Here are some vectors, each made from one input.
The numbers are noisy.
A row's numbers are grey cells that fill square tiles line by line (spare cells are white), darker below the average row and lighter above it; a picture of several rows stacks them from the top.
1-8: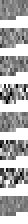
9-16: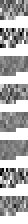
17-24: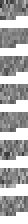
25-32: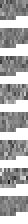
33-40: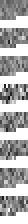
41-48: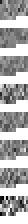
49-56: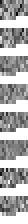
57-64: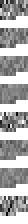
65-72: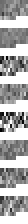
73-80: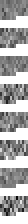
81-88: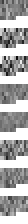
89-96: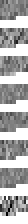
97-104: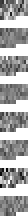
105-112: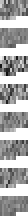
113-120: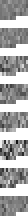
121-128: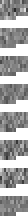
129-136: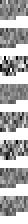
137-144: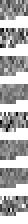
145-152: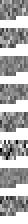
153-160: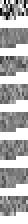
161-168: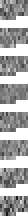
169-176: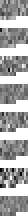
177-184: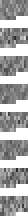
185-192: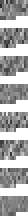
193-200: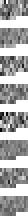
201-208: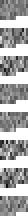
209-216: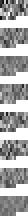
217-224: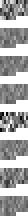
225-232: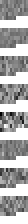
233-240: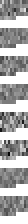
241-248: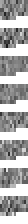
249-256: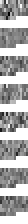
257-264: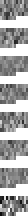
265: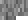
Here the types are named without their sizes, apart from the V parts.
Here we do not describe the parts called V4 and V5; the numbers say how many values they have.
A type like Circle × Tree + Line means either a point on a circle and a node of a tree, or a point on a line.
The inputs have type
List(Circle) + Tree + V4 × V5.
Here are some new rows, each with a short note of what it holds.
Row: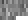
a list of one item
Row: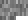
a list of three items
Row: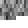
a list of two items
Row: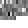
a node of a tree
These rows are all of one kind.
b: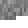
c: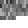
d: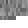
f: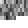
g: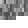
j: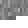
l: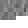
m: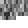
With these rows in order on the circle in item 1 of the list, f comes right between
d and j.
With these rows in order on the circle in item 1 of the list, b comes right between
g and j.
